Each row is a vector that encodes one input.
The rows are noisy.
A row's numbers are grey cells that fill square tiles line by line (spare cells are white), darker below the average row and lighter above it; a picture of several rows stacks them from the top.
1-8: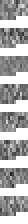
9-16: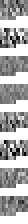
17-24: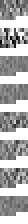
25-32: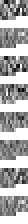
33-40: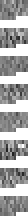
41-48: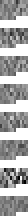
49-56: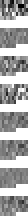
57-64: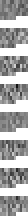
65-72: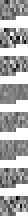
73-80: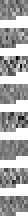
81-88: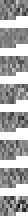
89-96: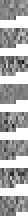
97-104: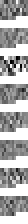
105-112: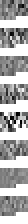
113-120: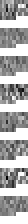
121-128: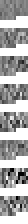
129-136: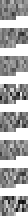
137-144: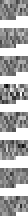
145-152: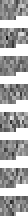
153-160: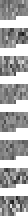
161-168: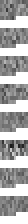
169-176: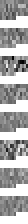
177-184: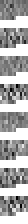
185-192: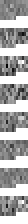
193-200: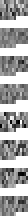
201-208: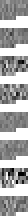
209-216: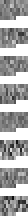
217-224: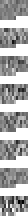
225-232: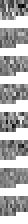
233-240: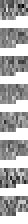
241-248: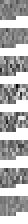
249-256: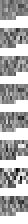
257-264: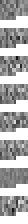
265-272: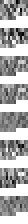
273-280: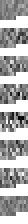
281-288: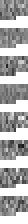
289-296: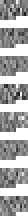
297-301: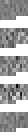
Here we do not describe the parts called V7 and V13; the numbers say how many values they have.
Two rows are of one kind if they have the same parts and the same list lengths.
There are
3 kinds of row.
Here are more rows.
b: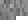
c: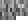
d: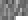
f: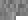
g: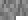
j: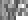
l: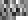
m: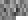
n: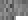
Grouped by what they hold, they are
b, c, f, g, j
d, n
l, m

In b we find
a point on an 11-point line, three true/false values and a value of V13.
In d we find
a point on an 11-point line.
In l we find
a point on a 9-point line and a value of V7.
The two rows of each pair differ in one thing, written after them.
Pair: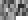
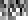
the place on the 11-point line
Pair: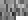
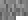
one of the three true/false values
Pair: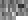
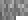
one of the three true/false values
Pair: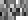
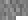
the place on the 11-point line
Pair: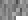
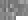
the place on the 11-point line
